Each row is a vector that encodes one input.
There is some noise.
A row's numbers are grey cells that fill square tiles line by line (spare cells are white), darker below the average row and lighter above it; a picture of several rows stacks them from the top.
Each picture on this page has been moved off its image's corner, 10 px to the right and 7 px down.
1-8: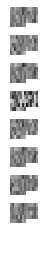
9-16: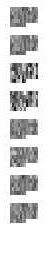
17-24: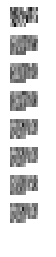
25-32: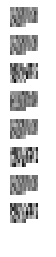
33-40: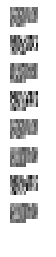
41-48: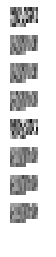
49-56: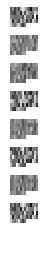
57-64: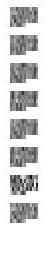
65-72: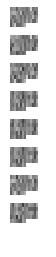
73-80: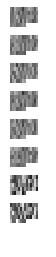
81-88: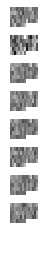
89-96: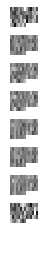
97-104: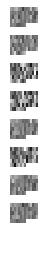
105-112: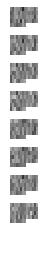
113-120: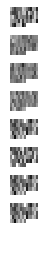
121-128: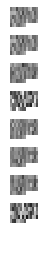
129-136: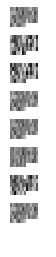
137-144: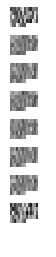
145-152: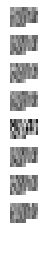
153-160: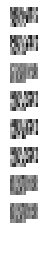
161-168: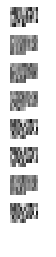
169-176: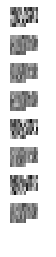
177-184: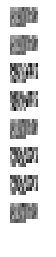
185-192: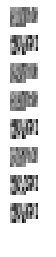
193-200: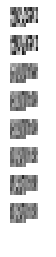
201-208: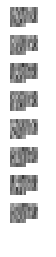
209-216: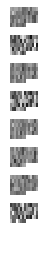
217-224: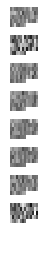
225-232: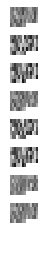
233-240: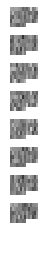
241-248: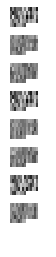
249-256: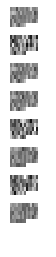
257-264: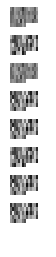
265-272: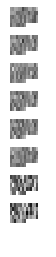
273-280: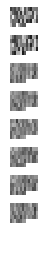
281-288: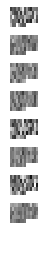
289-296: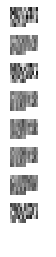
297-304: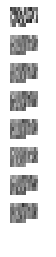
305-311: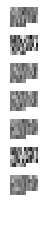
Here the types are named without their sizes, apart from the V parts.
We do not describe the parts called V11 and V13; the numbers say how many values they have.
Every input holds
either a point on a circle, or a node of a tree, a value of V11 and a value of V13.
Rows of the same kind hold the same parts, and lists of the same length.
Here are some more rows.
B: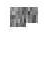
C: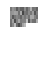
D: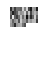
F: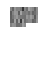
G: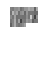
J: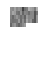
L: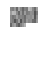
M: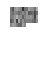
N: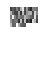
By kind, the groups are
B, C, F, G, J, L, M
D, N

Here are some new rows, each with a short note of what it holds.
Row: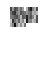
a point on a circle
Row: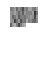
a node of a tree, a value of V11 and a value of V13
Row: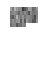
a node of a tree, a value of V11 and a value of V13
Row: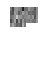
a node of a tree, a value of V11 and a value of V13
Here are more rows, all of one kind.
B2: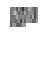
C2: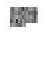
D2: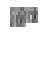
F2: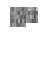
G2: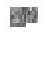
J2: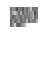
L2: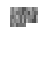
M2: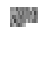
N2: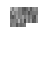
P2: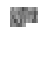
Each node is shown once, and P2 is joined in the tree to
B2, F2 and L2.
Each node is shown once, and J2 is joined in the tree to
M2.
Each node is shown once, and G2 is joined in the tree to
L2.
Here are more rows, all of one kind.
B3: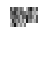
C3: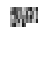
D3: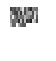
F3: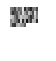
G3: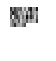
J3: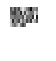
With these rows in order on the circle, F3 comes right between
C3 and D3.
